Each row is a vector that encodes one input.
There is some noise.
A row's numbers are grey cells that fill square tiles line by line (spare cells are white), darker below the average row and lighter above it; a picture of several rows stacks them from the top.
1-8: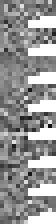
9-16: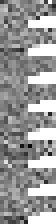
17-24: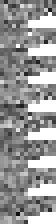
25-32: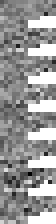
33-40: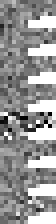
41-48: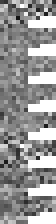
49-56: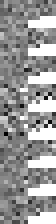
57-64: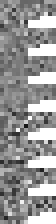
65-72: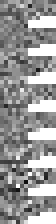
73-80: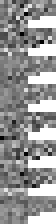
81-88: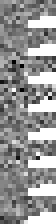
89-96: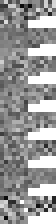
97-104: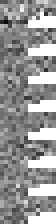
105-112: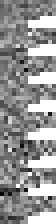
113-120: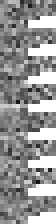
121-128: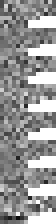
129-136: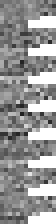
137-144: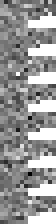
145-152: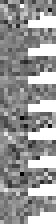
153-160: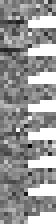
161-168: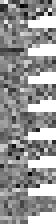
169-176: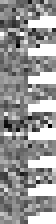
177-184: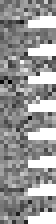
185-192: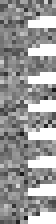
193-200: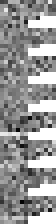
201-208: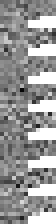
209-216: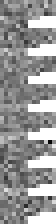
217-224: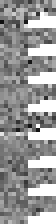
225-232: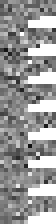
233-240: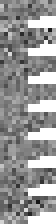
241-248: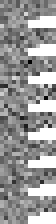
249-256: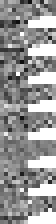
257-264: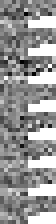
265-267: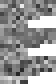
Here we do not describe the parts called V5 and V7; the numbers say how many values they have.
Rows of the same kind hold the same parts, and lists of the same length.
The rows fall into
4 kinds.
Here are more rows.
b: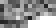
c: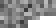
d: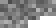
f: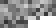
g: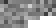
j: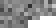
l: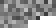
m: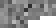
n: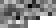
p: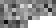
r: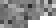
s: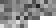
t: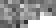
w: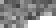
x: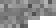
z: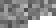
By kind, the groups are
b, d, l, p
c, f, j, m, r, x, z
g, s, w
n, t

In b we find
a point on a 10-point line, three true/false values and a value of V5.
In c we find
a point on a 10-point line.
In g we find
a point on a 10-point line and a value of V5.
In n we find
a point on a 6-point line and a value of V7.
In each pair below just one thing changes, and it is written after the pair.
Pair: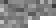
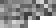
the value of V5
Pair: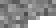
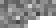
the value of V5
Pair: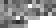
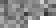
the value of V5
